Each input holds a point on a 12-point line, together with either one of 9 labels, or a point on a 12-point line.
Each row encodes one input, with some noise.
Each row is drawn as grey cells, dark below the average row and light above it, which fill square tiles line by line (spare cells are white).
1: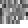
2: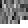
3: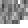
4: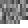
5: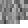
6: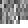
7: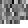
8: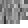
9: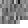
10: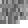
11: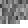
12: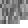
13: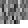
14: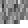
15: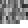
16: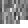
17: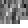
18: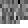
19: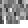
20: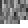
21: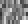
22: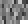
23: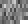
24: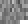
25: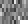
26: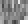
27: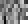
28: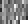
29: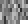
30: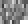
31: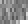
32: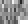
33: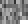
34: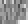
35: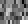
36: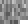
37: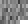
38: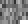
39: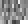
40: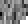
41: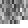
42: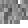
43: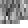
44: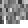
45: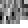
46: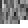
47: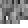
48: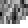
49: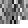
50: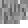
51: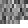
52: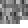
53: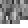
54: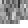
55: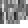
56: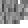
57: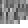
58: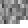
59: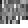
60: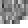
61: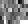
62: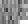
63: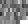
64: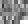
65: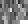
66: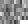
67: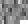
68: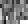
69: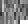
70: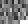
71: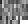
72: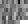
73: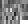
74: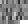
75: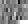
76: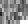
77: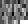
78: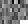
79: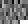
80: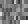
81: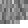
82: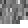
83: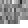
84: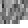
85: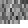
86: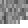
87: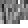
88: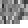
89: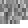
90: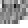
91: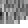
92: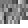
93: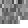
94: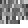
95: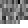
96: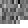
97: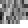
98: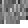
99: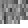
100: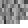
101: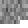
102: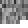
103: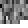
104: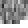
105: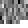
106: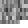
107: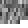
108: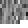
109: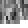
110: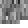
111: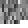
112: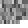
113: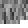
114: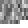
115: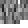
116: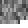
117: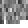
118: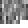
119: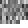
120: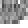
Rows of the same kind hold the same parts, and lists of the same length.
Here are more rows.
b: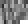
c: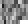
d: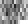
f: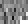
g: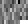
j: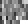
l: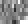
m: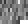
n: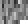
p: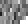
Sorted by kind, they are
b, c, d, f, l, n
g, j, m, p

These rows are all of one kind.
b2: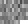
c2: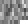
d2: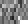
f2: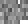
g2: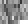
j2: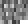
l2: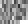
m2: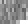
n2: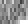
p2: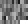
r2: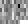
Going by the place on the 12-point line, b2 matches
m2 and n2.
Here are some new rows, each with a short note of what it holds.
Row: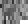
one of 9 labels and a point on a 12-point line
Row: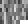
a point on each of two 12-point lines
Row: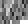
one of 9 labels and a point on a 12-point line
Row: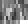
a point on each of two 12-point lines
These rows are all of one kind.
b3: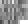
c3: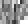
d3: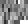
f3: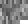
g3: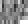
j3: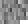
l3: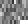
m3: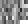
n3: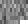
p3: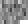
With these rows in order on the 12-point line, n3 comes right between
b3 and j3.
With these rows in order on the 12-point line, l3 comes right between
f3 and m3.
